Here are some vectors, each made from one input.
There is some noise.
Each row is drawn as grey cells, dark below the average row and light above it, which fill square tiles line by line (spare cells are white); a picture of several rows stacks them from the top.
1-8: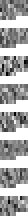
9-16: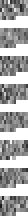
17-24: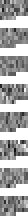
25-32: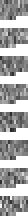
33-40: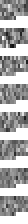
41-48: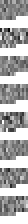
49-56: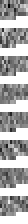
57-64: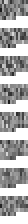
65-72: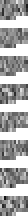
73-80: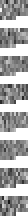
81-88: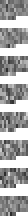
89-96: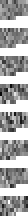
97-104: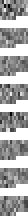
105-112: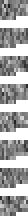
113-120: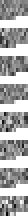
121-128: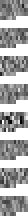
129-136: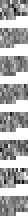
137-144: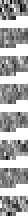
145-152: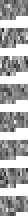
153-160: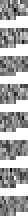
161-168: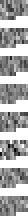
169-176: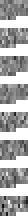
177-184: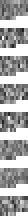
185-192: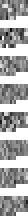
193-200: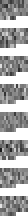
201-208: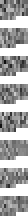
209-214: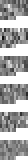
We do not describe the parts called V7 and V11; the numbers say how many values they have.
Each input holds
a value of V7 and a value of V11, together with a list of up to two items, each a point on a 5-point line and a point on an 8-point line.
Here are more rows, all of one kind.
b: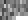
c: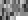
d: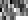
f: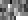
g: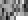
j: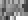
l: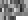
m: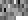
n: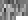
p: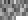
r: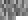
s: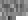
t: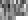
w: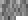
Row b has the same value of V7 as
c, d, g and n.
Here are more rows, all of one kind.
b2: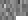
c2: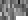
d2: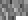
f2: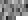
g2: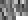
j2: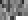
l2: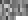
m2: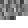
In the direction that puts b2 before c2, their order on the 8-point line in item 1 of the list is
b2, c2, g2, f2, d2, l2, m2, j2.
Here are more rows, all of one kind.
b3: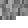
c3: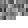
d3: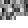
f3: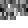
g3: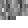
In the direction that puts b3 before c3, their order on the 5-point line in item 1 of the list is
g3, b3, d3, f3, c3.
